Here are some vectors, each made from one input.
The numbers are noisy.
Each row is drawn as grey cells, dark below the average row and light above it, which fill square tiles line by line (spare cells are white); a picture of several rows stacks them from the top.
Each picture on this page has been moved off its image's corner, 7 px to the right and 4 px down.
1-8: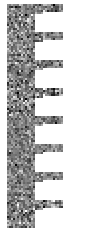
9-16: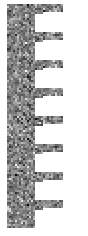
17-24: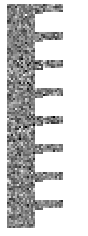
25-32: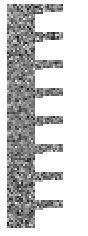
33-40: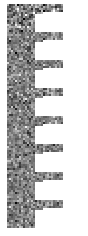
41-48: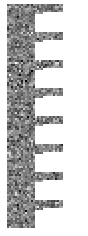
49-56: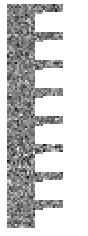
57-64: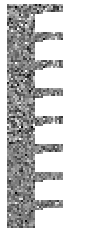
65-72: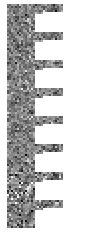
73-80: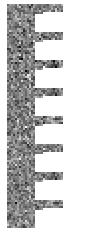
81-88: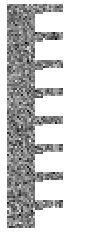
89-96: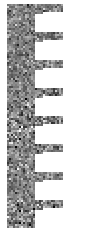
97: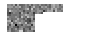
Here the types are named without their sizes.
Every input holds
a point on a line and a true/false value.
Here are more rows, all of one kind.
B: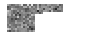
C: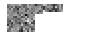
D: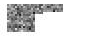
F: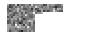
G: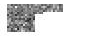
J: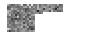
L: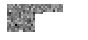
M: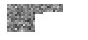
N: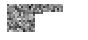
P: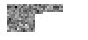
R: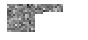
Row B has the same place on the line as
D, G, J and M.
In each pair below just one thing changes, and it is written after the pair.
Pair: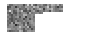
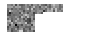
the true/false value
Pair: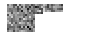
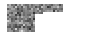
the place on the line
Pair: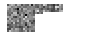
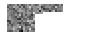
the true/false value
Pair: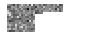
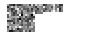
the place on the line
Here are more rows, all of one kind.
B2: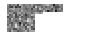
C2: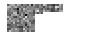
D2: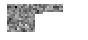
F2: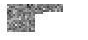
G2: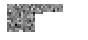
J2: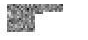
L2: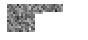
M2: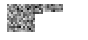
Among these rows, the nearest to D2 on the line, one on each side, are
F2 and G2.
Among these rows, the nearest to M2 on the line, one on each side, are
G2 and J2.
